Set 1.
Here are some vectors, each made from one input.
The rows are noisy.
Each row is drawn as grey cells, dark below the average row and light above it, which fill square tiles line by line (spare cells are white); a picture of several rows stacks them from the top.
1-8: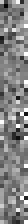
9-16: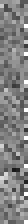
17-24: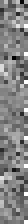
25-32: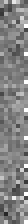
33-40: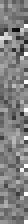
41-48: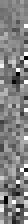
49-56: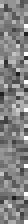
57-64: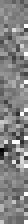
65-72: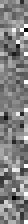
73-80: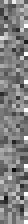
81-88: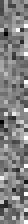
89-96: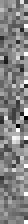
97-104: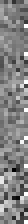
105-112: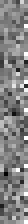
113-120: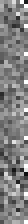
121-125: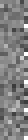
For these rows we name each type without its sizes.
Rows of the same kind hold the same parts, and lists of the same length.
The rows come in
2 kinds.
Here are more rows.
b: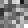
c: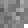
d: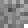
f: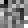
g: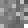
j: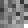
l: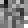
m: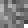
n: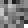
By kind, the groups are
b, c, d, g, j, m, n
f, l

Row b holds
a point on each of two lines.
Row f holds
a fixed value.
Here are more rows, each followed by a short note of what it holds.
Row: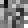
a fixed value
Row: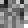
a fixed value
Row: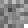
a point on each of two lines
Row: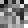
a fixed value
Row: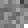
a point on each of two lines
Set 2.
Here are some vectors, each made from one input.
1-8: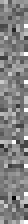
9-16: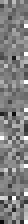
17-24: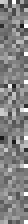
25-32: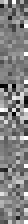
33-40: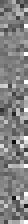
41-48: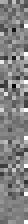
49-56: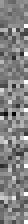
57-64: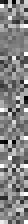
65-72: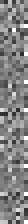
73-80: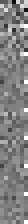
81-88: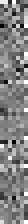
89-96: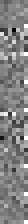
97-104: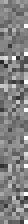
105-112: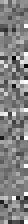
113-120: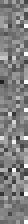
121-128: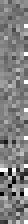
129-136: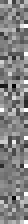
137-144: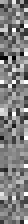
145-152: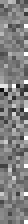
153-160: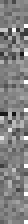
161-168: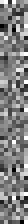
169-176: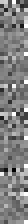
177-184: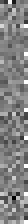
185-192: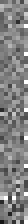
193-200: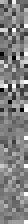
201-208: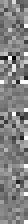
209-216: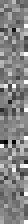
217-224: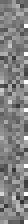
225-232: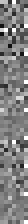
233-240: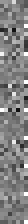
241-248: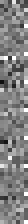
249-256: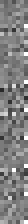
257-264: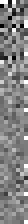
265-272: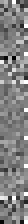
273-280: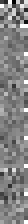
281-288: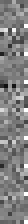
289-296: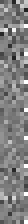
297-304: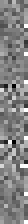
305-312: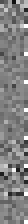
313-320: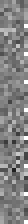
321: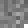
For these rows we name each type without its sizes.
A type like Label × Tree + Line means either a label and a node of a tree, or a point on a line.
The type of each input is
Line.
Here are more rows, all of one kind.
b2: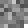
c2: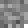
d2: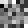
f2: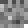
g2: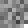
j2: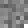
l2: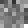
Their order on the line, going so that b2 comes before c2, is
d2, g2, b2, f2, c2, j2, l2.
